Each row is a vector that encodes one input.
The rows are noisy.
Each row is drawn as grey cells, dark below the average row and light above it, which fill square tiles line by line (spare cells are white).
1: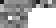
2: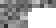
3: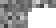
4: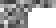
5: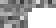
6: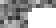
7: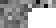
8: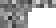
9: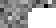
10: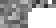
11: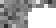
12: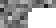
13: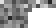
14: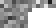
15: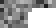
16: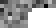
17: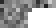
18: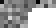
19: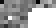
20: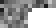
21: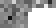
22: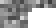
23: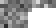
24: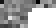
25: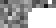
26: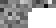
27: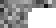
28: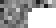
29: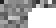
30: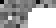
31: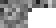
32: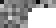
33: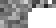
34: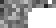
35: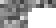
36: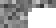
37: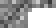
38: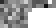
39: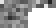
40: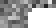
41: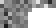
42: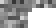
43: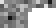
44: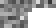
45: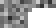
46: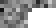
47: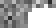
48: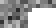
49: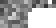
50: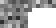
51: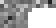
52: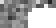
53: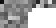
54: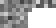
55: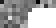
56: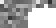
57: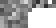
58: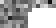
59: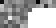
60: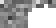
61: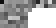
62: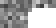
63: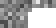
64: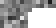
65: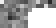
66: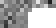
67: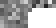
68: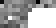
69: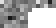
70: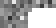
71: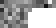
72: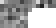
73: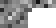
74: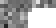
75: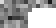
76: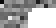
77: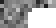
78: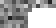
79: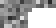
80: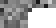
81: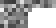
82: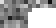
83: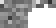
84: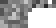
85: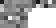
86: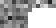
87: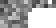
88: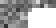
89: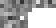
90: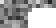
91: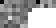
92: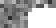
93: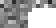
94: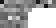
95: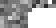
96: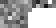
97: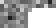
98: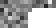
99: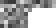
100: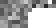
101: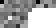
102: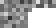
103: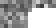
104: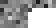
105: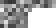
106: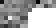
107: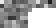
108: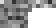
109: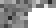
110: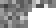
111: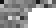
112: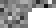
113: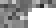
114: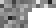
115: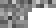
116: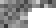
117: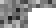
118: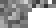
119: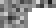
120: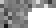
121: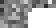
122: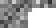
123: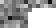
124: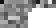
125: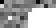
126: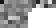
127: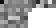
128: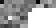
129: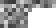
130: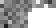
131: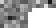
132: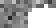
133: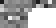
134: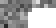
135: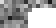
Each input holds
either a point on a 5-point line and three true/false values, or a list of up to two points on a 7-point line.
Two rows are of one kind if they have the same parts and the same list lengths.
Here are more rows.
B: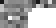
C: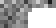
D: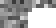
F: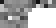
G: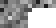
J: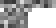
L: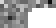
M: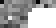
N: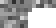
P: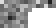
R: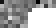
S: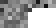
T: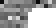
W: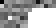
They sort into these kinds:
B, F, M, R, T, W
C, D, L, N, P
G, S
J

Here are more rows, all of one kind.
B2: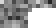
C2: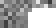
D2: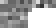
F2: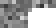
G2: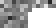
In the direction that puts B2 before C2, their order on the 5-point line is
B2, G2, D2, F2, C2.
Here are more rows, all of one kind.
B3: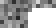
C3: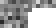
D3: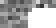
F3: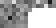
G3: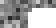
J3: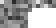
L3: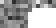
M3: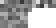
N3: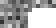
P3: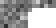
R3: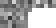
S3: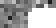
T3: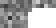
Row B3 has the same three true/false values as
D3, M3 and T3.
